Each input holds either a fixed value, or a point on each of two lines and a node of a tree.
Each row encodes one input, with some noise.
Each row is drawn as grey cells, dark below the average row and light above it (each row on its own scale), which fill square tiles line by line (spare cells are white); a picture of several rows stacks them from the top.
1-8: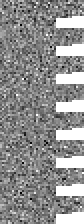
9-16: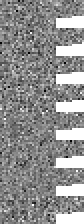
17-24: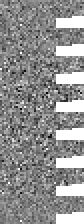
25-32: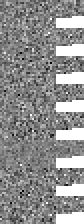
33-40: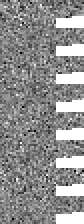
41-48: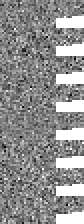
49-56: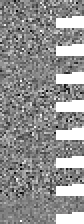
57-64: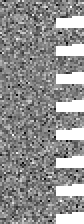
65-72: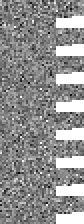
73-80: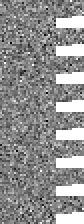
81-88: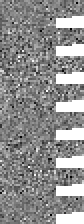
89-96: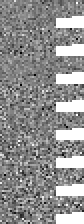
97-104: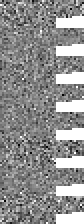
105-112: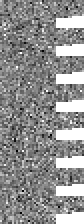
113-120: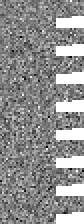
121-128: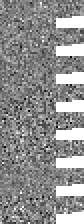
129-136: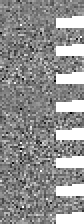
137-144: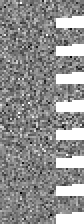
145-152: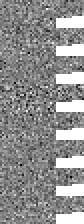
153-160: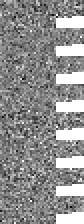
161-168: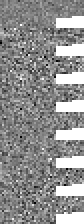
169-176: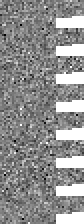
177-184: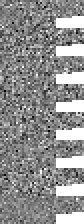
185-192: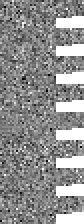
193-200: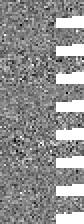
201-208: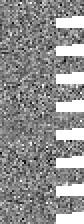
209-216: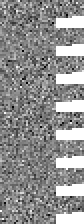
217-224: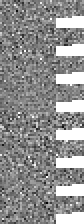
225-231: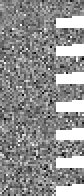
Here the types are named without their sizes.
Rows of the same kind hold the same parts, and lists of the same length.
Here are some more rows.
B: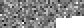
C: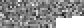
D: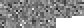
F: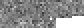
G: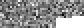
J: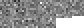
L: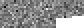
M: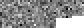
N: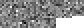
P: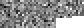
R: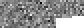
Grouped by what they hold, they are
B, D, F, J, L, M, N, P, R
C, G

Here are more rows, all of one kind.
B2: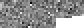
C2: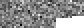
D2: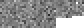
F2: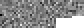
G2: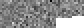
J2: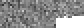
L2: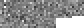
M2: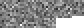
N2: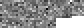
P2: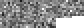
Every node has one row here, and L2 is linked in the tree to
D2.
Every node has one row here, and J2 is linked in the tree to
F2.
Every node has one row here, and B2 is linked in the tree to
D2, M2 and P2.
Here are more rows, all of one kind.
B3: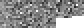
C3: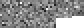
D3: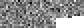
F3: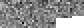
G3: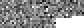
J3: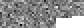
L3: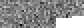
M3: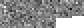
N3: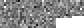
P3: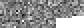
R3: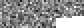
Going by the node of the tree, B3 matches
L3 and P3.
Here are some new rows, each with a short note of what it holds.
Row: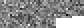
a point on each of two lines and a node of a tree
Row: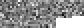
a fixed value
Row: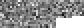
a fixed value
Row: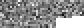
a fixed value
